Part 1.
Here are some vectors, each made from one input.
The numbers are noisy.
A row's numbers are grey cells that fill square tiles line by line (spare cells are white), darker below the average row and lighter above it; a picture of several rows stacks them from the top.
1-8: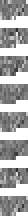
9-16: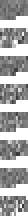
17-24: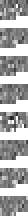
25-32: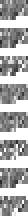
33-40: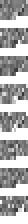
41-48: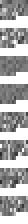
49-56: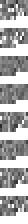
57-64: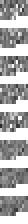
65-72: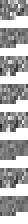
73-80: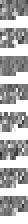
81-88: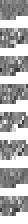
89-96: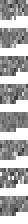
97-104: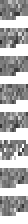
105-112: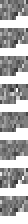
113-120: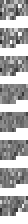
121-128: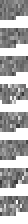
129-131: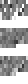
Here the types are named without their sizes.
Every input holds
a point on a line and a true/false value.
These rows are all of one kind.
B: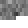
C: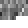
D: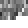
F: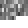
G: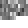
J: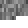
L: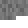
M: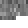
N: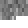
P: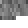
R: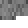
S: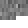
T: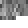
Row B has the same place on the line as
J, L, P and R.
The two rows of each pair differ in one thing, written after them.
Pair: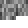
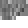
the place on the line
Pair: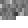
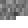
the place on the line
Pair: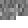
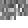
the place on the line
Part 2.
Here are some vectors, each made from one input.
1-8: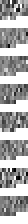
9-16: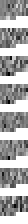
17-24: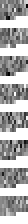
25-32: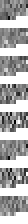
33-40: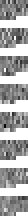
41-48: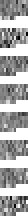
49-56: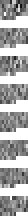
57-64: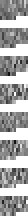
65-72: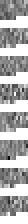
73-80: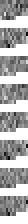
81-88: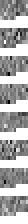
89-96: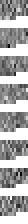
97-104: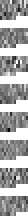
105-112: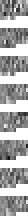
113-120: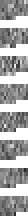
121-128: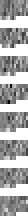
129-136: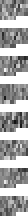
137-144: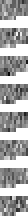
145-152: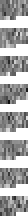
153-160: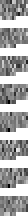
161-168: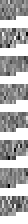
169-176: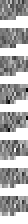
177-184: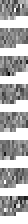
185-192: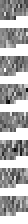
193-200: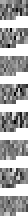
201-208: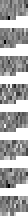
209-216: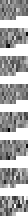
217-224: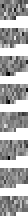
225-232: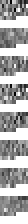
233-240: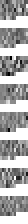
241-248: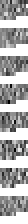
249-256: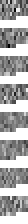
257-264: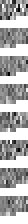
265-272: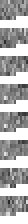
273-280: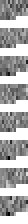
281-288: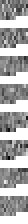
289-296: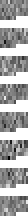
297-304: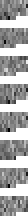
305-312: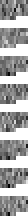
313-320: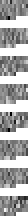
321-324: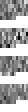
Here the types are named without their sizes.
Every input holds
a list of points on a circle.
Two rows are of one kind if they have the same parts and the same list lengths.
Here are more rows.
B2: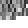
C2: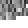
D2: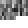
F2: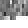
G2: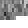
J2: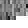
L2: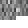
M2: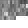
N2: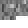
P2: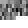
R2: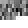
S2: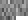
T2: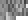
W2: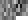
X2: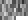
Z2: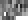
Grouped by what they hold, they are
B2, C2, L2, M2, S2, T2, X2
D2, P2, R2
F2, G2, J2, N2, W2, Z2

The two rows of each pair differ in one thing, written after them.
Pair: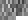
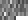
the place on the circle in item 2 of the list
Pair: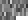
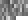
the place on the circle in item 1 of the list
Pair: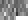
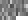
the place on the circle in item 2 of the list
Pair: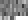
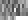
the place on the circle in item 1 of the list
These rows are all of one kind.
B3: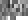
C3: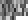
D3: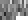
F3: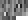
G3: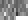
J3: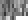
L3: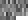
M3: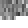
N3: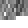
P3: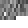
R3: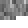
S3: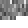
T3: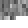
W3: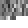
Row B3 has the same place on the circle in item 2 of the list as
P3, S3 and W3.
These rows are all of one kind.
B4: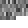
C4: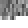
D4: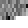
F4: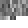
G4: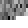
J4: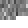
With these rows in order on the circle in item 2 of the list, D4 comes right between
C4 and J4.
